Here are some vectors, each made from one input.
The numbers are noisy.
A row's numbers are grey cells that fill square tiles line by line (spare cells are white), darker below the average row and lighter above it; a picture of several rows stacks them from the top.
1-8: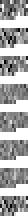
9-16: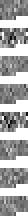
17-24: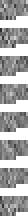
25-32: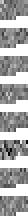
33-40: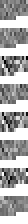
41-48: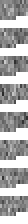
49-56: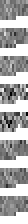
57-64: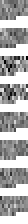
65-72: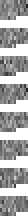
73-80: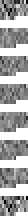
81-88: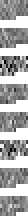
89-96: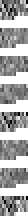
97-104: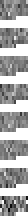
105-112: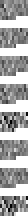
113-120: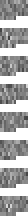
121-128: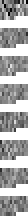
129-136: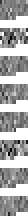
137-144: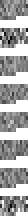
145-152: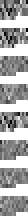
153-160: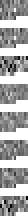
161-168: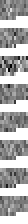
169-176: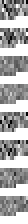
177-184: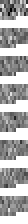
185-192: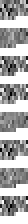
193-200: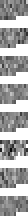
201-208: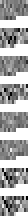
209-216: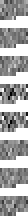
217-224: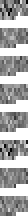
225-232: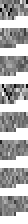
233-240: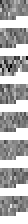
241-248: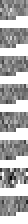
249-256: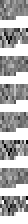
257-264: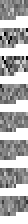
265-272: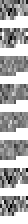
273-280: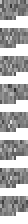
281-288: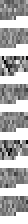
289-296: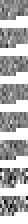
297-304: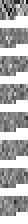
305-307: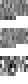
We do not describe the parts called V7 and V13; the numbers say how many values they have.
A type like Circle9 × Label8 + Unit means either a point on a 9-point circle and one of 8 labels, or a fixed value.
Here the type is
(Circle8 + V13) × V7 + Line9.
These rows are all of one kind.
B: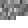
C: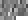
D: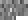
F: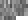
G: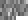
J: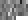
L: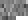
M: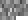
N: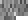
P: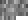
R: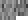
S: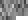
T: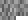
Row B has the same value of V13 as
M and T.
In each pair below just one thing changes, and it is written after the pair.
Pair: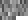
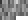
the value of V7
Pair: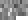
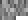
the value of V7
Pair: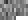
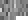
the place on the 8-point circle
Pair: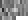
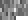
the value of V7
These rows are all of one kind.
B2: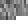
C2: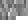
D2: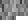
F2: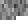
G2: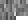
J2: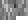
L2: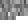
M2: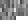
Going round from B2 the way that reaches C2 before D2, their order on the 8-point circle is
B2, F2, J2, C2, L2, D2, M2, G2.
